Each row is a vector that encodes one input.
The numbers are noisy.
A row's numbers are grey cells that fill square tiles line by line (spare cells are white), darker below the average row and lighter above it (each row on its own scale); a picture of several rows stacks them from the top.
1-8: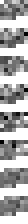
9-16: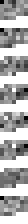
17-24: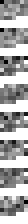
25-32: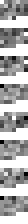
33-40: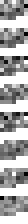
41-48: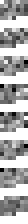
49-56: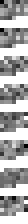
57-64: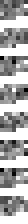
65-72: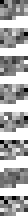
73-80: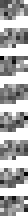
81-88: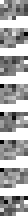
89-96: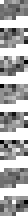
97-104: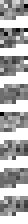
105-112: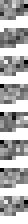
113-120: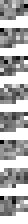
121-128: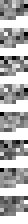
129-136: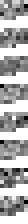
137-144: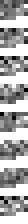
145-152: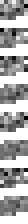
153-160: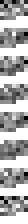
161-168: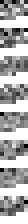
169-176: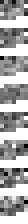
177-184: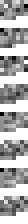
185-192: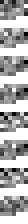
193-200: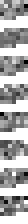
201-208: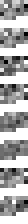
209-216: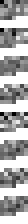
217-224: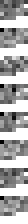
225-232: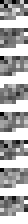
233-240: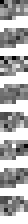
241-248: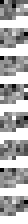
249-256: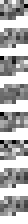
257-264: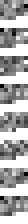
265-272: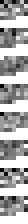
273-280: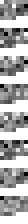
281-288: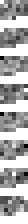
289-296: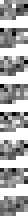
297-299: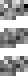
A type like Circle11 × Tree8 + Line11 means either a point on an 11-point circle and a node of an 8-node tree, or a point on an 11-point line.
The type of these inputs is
Bool × Bool × Bool × Bool + Unit.
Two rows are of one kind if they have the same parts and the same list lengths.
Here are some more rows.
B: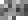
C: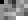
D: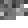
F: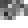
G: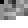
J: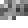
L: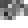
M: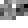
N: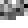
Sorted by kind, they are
B, C, D, G, J, M, N
F, L

